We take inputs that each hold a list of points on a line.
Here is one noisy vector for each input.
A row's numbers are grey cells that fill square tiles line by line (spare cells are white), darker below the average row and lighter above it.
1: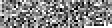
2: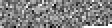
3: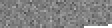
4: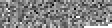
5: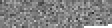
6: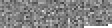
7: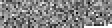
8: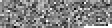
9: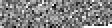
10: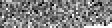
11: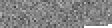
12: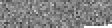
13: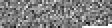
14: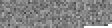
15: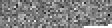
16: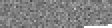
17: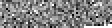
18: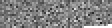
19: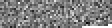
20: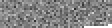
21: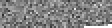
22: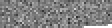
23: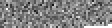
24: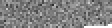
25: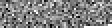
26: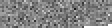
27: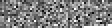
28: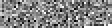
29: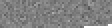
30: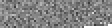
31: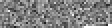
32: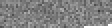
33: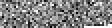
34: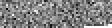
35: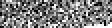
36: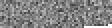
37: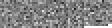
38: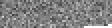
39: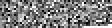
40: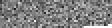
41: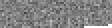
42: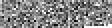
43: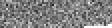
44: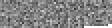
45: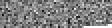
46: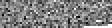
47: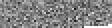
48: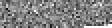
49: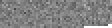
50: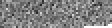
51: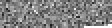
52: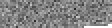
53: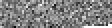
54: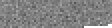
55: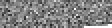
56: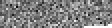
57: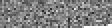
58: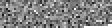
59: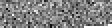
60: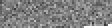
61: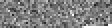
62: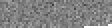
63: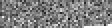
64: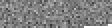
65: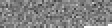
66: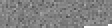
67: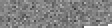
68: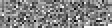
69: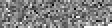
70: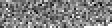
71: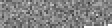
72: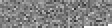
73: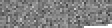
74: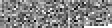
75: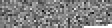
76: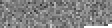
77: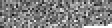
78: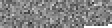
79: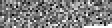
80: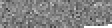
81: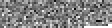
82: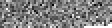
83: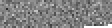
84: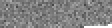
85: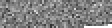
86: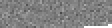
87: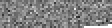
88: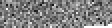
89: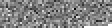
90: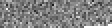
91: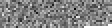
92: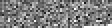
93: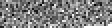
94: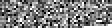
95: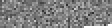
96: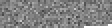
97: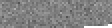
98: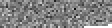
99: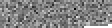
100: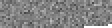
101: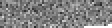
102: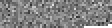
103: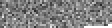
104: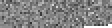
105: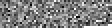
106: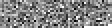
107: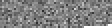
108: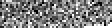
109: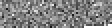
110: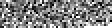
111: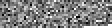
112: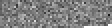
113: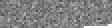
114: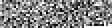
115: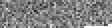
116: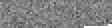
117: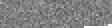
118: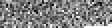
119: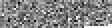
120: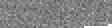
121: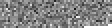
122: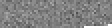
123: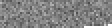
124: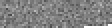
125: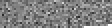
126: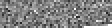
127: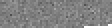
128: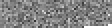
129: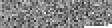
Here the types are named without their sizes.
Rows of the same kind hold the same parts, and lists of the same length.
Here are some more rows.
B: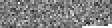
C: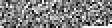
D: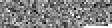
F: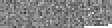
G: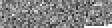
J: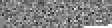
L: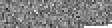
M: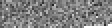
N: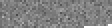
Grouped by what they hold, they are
B, C, D
F
G, L, M, N
J

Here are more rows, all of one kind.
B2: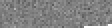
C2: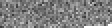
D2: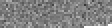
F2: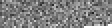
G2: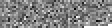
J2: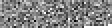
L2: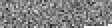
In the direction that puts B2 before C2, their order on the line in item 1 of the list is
G2, L2, F2, B2, D2, J2, C2.
